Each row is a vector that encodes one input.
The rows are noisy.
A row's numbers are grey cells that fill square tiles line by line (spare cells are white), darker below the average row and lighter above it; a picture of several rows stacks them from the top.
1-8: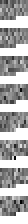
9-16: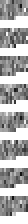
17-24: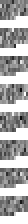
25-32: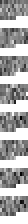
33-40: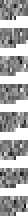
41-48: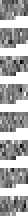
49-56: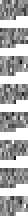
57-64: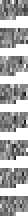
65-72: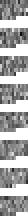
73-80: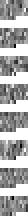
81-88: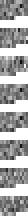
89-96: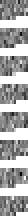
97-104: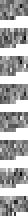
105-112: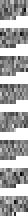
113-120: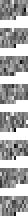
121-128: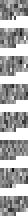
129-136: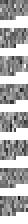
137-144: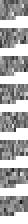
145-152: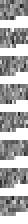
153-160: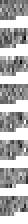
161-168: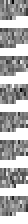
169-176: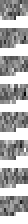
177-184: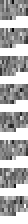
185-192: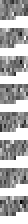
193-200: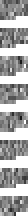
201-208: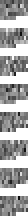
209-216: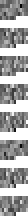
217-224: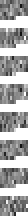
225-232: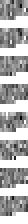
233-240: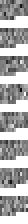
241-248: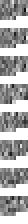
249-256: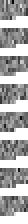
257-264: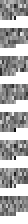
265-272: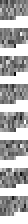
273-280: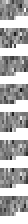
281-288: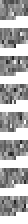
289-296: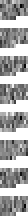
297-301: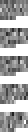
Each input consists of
one of 8 labels, together with either one of 6 labels, a point on a 3-point line and a point on a 4-point line, or one of 8 labels.
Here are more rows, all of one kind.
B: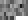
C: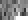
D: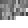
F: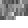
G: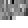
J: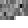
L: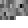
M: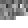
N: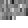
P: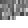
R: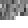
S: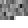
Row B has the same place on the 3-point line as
F and L.
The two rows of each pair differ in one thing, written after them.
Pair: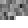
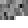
the place on the 3-point line
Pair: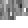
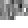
the place on the 3-point line
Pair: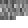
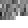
one of the two labels
